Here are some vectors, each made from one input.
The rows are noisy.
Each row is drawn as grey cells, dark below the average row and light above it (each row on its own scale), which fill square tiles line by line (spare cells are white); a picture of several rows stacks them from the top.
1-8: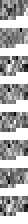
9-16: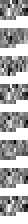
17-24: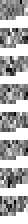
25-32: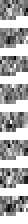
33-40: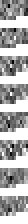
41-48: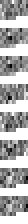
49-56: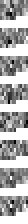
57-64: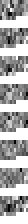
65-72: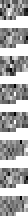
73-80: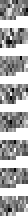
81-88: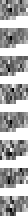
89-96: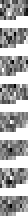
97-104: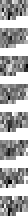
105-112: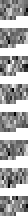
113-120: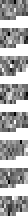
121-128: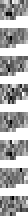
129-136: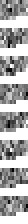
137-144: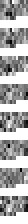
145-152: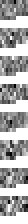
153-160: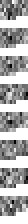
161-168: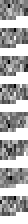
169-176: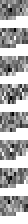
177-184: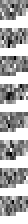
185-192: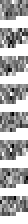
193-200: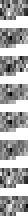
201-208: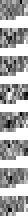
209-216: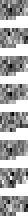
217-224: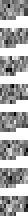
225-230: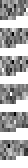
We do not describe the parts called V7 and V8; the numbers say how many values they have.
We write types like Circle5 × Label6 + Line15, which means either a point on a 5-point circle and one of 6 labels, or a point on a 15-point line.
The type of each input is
List2(Line5) + (Tree9 + V8) × V7.
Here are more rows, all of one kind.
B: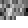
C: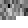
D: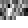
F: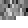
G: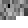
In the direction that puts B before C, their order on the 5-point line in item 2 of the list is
G, B, D, C, F.
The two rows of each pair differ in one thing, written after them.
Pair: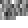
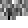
the node of the tree
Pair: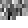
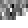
the node of the tree
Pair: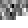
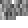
the node of the tree
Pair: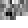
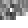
the node of the tree
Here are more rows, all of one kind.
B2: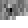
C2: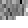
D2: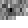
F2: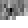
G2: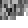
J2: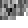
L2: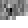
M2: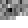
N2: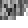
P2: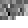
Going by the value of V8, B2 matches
F2 and L2.
